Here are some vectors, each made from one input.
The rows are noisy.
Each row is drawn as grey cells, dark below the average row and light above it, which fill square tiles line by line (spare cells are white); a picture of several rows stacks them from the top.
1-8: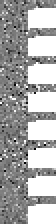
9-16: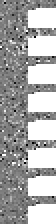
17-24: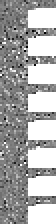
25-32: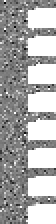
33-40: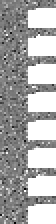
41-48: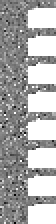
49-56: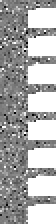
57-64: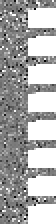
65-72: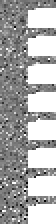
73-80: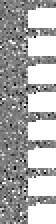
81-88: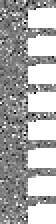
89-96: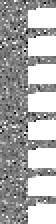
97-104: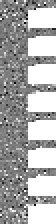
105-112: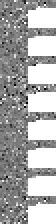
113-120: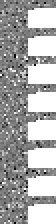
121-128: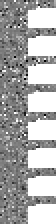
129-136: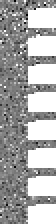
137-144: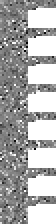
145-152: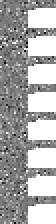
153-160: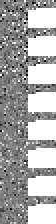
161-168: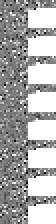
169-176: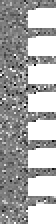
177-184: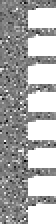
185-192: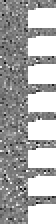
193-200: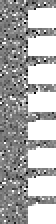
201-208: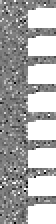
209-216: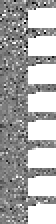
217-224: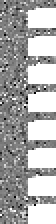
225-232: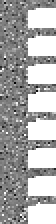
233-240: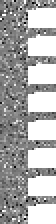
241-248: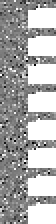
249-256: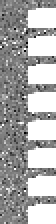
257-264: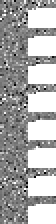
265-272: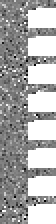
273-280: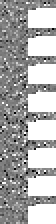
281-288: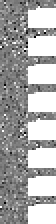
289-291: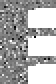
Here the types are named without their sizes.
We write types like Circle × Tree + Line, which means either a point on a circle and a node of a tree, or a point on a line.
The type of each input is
(Circle + Unit) × Line.
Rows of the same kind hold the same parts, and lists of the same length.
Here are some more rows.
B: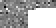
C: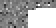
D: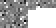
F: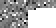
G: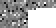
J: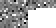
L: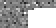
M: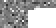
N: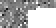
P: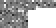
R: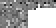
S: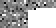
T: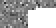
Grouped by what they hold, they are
B, C, D, L, M, N, P, R, T
F, G, J, S

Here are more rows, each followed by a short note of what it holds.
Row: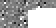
a point on a circle and a point on a line
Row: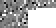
a point on a line
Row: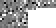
a point on a line
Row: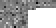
a point on a circle and a point on a line
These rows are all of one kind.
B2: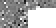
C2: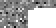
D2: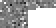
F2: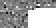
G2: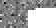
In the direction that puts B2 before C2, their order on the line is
B2, D2, F2, G2, C2.
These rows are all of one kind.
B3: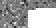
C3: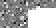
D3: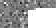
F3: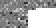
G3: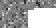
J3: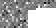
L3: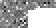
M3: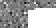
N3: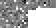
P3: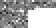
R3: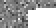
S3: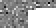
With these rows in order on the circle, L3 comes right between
G3 and S3.
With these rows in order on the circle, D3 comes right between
C3 and M3.
